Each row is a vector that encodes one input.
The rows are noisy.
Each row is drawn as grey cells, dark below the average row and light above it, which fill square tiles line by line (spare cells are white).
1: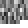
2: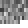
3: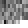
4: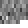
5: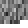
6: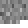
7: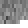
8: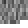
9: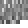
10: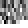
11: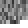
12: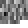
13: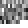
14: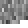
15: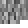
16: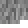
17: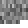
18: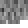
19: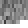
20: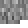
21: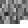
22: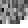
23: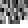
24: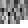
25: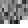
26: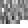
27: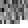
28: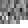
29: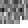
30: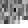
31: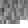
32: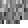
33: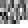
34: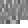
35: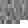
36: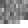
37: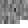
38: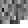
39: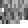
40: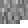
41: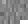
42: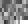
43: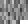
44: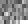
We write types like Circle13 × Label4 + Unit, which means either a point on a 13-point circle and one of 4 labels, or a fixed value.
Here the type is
Line6.
